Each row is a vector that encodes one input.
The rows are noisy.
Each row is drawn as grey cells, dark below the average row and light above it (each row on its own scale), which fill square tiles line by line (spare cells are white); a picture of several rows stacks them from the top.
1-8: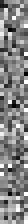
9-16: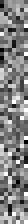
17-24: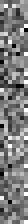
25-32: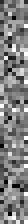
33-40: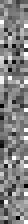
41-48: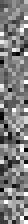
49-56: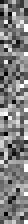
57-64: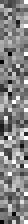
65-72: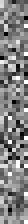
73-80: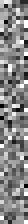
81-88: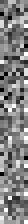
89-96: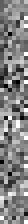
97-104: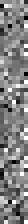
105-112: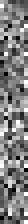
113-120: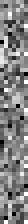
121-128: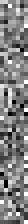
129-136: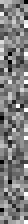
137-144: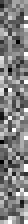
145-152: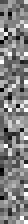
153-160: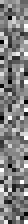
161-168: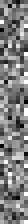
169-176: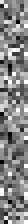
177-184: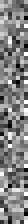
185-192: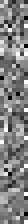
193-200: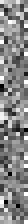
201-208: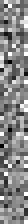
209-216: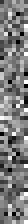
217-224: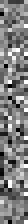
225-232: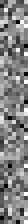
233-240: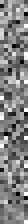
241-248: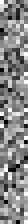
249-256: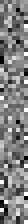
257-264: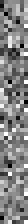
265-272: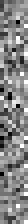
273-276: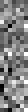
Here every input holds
two labels (each one of 12), together with either one of 12 labels, or a point on a 7-point line.
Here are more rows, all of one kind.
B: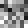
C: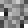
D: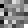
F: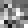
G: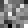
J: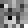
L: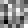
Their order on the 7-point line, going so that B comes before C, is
L, F, G, B, J, D, C.
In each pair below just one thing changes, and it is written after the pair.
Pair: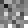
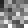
the place on the 7-point line
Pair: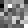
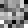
one of the two labels
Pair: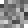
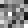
the place on the 7-point line
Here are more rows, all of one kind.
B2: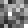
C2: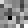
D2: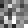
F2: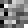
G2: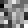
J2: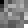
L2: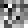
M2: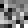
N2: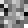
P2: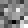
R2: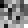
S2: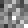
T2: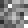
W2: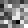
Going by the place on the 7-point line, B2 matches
L2, R2, S2 and T2.
